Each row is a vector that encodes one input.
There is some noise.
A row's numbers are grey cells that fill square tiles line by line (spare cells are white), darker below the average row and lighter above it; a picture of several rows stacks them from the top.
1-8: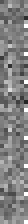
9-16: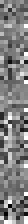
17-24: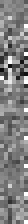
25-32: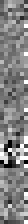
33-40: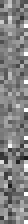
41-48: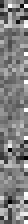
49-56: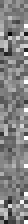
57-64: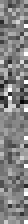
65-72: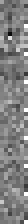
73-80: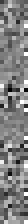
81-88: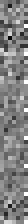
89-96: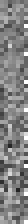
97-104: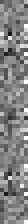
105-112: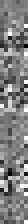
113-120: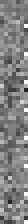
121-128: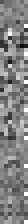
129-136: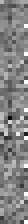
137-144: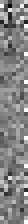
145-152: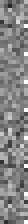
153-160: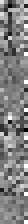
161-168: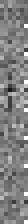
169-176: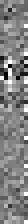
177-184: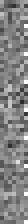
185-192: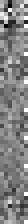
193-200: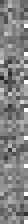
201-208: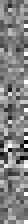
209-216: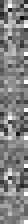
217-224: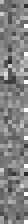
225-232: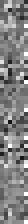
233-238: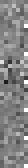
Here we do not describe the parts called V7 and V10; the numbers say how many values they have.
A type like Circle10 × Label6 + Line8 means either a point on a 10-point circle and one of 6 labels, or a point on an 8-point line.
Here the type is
(Bool × Line5 + V10) × V7 + Line6.
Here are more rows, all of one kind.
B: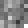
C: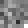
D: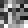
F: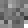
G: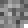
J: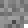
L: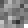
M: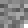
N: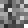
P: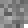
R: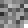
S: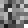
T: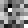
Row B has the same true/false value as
C and L.
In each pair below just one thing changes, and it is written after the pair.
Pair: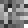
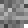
the place on the 5-point line
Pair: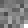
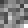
the true/false value
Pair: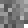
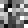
the place on the 5-point line
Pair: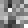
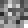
the value of V7
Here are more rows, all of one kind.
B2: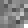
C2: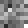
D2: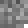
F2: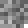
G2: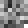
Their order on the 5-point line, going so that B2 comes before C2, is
B2, D2, C2, F2, G2.
